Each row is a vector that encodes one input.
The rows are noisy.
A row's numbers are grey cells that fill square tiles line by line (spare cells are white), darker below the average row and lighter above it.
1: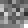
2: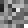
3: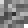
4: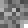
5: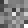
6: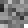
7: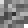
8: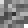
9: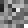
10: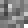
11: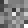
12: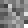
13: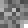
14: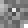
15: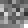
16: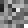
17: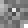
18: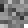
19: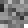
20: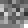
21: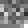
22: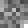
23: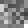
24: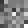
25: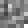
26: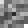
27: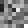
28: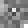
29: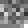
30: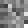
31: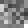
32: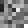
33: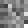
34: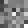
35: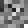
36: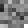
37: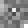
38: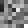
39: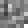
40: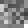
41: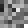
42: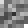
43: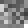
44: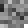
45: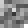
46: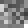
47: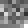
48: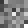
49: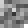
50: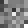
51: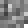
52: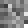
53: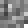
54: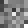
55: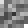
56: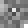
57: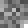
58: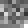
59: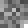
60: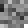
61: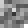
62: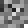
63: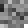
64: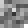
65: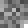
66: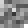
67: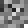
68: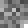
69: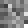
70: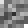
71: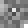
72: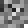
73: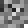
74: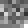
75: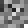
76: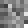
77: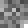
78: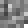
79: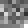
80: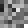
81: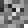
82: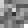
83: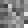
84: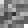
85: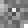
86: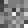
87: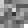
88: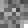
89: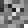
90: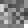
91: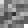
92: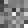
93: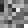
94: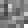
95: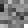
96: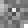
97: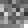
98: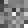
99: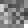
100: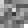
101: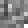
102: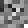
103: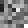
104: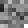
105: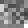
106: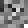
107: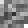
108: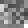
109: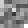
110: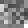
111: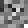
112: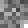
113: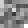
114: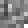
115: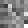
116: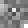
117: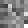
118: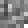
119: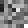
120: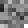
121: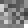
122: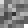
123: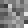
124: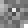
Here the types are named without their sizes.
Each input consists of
a point on a line.
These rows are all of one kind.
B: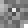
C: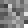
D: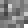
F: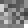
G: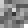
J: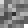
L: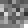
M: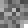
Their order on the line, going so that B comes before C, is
F, L, M, B, G, J, D, C.
